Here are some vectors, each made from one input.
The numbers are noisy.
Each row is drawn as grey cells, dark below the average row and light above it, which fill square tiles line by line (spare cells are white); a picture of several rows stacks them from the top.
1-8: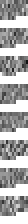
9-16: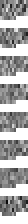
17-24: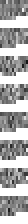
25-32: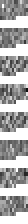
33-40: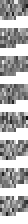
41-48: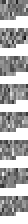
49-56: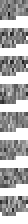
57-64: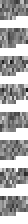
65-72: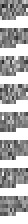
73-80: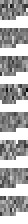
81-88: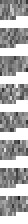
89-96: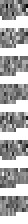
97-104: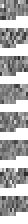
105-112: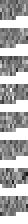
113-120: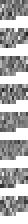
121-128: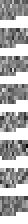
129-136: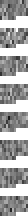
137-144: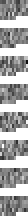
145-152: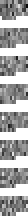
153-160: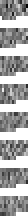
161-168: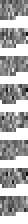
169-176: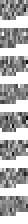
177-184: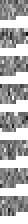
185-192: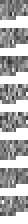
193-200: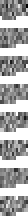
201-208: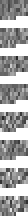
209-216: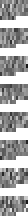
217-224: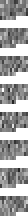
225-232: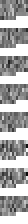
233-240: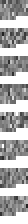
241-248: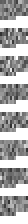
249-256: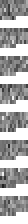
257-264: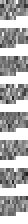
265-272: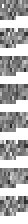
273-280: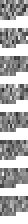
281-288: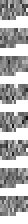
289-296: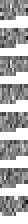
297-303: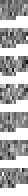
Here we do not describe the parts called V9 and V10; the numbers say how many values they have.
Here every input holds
either a point on a 4-point line, a point on a 5-point line, a true/false value and a value of V10, or a value of V9.
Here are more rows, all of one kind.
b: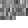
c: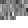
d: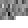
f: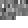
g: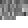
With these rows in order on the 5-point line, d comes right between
b and f.
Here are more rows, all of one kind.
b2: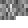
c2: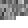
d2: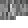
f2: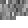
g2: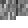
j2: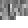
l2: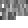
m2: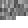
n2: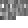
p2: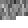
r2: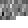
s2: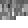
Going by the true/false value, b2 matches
c2, f2, g2 and m2.
